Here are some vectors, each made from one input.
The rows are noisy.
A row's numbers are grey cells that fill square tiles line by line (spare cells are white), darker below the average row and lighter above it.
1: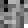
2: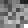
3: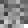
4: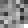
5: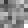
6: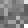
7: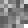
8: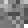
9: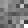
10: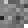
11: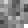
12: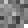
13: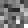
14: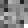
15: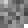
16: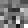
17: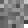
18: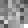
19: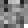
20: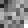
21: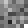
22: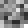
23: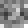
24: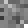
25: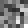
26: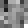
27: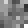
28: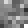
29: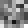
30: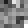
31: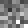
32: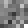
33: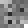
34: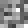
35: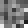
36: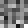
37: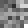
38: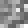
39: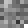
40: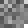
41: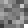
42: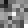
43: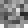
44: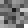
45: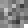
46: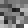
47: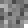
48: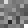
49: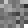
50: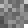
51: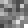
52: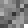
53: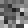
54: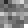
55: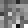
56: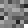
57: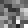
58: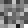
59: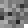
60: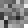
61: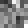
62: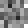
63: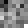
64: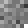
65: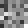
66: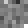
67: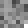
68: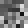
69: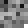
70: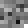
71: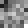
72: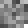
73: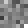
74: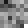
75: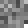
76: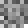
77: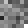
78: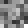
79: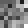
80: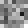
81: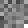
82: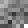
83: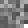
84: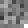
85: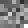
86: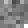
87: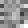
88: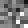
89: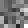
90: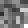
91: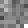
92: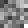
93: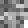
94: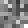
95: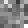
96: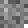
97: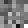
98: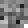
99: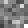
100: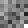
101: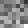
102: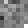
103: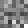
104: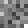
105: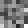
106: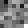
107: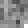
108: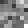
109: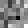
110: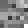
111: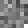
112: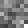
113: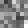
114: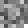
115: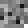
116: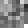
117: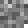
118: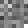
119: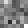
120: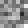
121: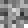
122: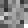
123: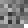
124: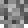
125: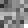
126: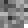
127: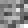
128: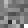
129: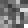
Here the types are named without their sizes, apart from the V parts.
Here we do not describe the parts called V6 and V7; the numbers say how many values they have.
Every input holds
either a point on each of two lines, or a true/false value and a value of V6, or a value of V7.
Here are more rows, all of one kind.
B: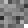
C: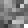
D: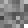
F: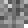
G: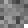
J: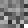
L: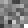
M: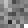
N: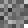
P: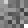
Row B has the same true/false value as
D, F, G and N.
